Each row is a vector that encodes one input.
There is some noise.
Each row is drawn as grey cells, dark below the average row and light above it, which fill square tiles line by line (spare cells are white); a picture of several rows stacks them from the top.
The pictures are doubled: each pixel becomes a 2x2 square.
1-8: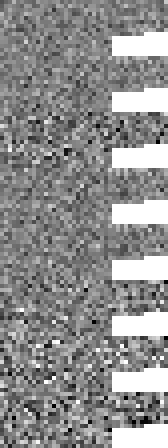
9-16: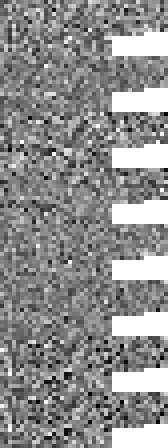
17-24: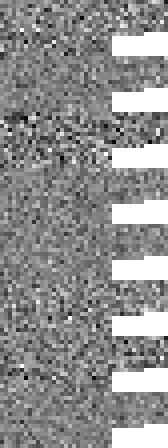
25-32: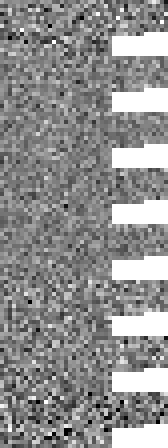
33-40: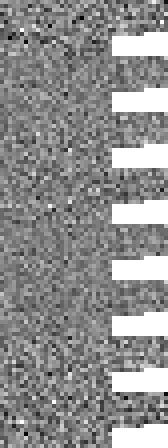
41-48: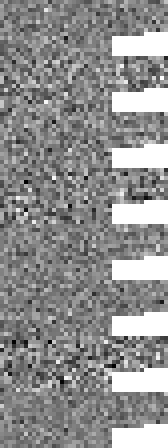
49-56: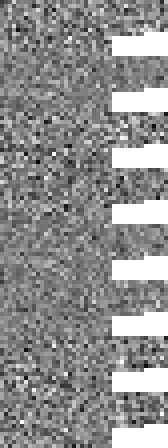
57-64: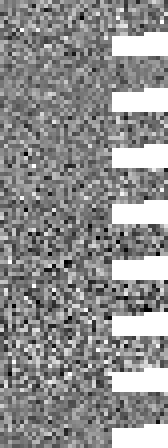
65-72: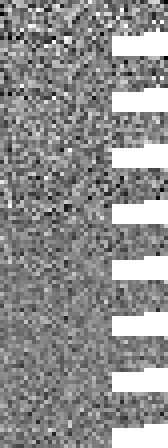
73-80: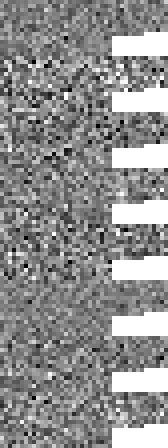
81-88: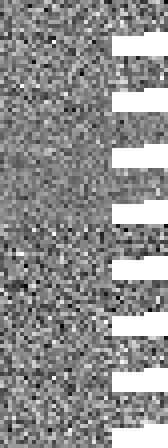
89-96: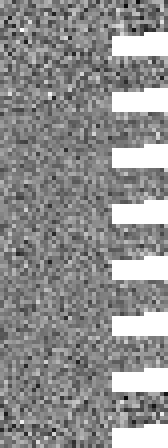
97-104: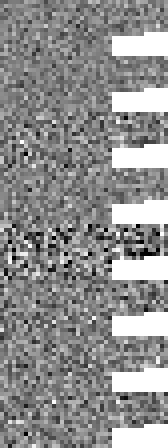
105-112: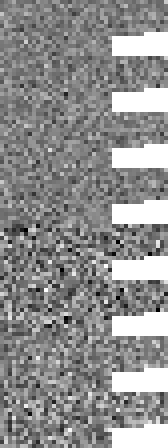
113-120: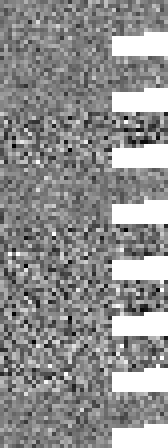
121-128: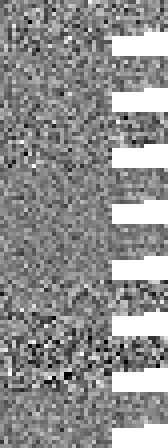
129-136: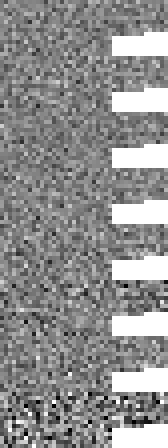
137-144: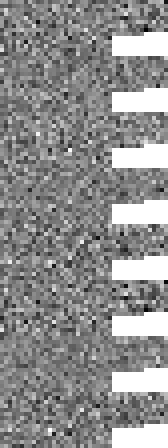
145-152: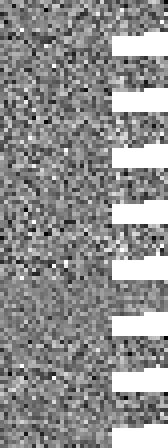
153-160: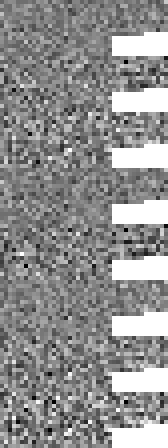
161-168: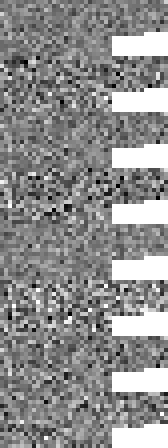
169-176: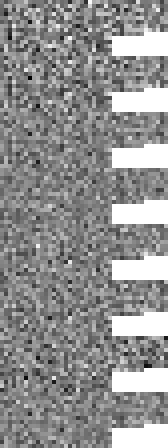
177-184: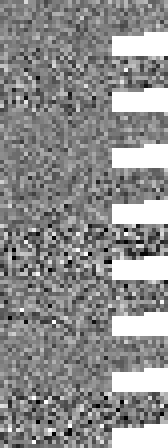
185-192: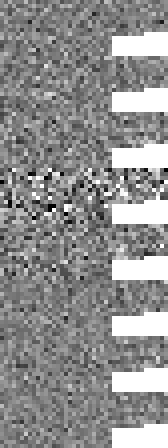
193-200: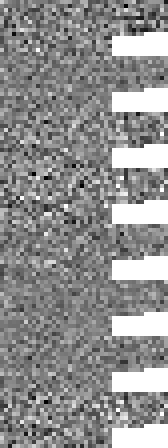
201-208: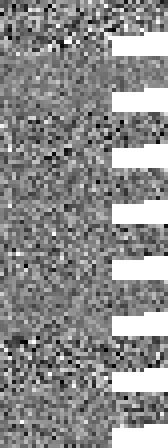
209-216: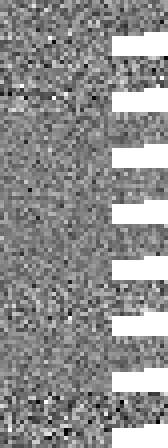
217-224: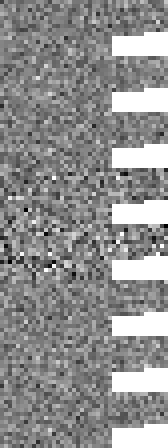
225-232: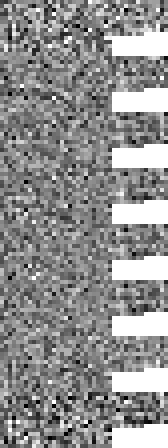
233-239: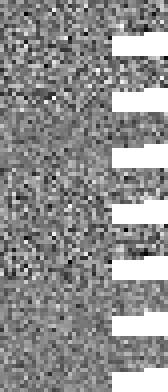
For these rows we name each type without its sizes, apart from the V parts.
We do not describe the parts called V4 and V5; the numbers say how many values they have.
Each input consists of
either a point on a circle, a value of V4 and a value of V5, or a list of points on a line.
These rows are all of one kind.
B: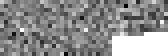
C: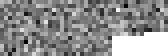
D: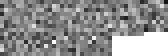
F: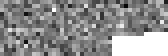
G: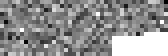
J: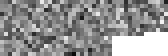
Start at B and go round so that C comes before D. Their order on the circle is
B, J, C, F, D, G.
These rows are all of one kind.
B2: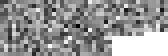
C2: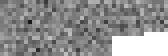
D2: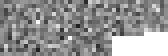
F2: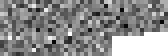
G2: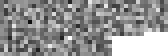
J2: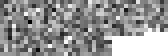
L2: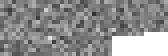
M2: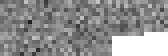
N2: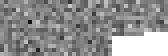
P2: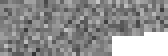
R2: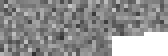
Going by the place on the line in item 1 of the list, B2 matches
M2 and P2.
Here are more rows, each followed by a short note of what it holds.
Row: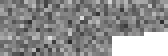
a list of two items
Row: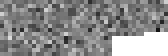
a list of one item
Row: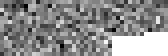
the empty list
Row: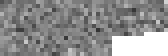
a list of one item
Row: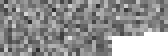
a list of two items
